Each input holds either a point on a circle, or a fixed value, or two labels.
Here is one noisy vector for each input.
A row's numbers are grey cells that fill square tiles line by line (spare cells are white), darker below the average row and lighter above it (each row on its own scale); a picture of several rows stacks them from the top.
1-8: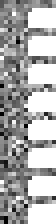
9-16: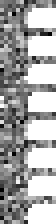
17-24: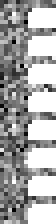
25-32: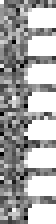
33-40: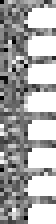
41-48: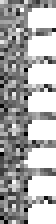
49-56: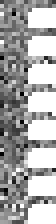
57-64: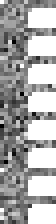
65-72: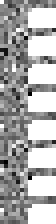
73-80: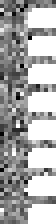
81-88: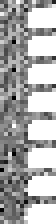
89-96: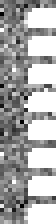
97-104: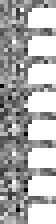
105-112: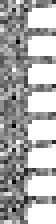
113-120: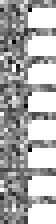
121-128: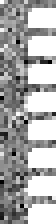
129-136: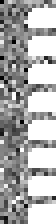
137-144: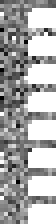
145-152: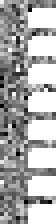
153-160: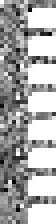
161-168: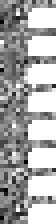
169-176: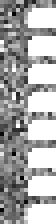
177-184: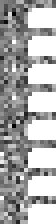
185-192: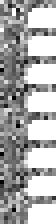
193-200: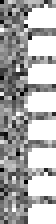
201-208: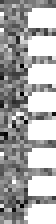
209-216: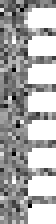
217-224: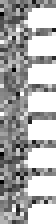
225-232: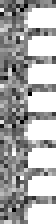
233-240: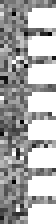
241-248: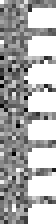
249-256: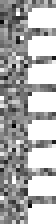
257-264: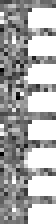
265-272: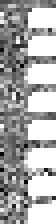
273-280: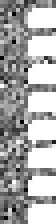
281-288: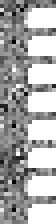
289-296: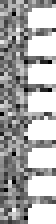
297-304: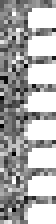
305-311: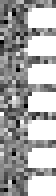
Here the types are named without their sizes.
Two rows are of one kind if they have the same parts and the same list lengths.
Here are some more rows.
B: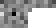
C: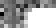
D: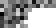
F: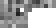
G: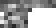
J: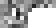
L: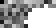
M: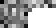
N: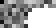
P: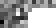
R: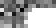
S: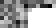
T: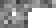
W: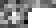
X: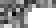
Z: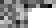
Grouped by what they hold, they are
B, C, D, G, L, M, N, P, R, T, W, X
F, J
S, Z

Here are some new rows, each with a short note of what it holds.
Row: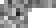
two labels
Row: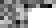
a fixed value
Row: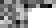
a fixed value
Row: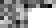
a fixed value
